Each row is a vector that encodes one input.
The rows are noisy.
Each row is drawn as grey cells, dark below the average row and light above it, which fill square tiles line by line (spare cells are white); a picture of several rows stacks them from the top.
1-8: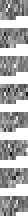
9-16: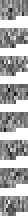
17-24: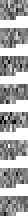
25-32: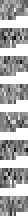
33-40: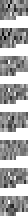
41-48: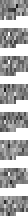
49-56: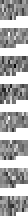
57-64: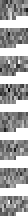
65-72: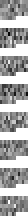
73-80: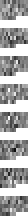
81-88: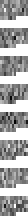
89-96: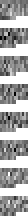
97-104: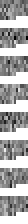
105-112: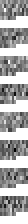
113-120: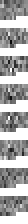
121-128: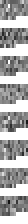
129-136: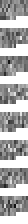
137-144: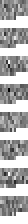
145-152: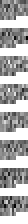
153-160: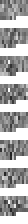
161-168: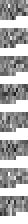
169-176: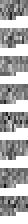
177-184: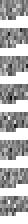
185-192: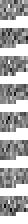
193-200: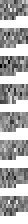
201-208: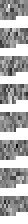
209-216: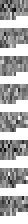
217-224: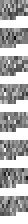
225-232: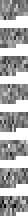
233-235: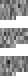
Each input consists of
a point on a 9-point circle and a point on a 9-point line, together with either a point on a 9-point circle, or a fixed value.
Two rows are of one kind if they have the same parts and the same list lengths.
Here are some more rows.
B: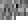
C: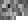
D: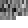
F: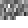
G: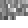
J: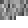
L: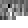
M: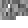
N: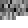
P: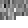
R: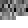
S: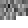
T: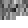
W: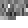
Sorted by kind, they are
B, C, D, J, N, R, S, T, W
F, G, L, M, P

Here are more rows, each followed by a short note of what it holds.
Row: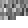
a point on each of two 9-point circles and a point on a 9-point line
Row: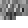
a point on each of two 9-point circles and a point on a 9-point line
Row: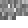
a point on a 9-point circle and a point on a 9-point line
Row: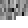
a point on each of two 9-point circles and a point on a 9-point line
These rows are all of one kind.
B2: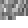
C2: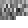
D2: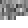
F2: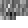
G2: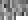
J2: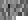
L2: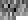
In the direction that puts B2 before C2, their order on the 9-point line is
L2, J2, D2, G2, B2, F2, C2.
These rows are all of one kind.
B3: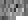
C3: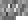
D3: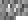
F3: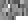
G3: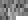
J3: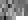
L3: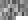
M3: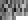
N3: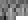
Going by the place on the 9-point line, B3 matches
G3, J3 and N3.
